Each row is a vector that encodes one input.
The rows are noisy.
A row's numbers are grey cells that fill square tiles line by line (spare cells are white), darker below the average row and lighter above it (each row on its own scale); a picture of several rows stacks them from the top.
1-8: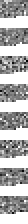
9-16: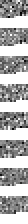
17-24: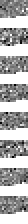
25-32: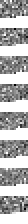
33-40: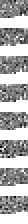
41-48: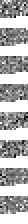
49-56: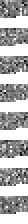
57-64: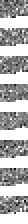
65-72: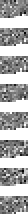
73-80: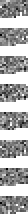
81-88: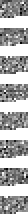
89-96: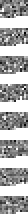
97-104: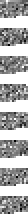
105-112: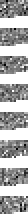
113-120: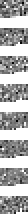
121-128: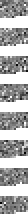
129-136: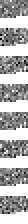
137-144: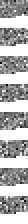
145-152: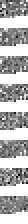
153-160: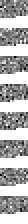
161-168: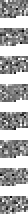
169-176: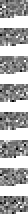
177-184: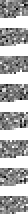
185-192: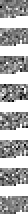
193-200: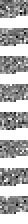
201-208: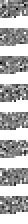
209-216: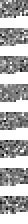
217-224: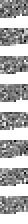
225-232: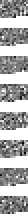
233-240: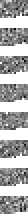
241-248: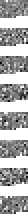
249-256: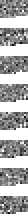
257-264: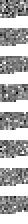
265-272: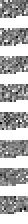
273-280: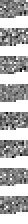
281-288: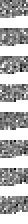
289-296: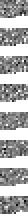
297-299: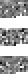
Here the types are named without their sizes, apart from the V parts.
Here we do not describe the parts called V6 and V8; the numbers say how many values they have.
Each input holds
either a fixed value, or a point on each of two lines and a true/false value, or a value of V6 and a value of V8.
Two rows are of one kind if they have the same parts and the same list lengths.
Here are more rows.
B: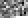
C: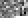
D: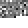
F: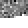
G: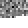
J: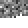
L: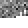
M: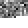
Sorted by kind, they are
B, C
D, J, L, M
F, G

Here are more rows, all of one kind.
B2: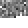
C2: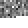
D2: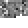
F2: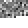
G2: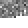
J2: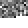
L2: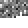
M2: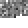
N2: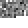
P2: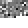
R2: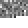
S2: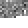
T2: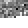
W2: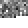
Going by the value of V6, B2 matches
G2, M2, R2 and S2.
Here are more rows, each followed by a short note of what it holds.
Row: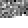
a point on each of two lines and a true/false value
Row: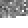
a point on each of two lines and a true/false value
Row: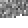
a value of V6 and a value of V8
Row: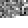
a fixed value
